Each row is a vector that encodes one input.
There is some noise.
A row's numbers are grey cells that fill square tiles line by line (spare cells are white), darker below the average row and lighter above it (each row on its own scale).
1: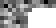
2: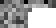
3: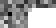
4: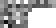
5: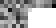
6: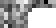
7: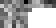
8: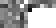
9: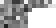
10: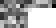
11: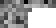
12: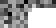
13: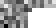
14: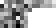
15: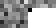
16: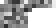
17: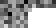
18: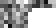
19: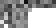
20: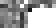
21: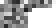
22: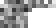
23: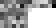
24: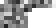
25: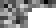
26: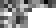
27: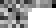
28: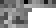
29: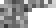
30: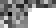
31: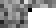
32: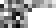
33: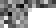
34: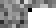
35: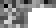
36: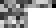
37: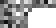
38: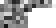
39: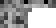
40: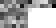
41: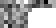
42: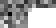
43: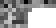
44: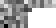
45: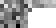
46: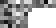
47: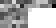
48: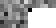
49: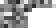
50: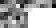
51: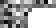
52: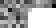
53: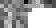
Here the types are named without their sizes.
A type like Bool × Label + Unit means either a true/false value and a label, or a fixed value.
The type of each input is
Tree × Tree.
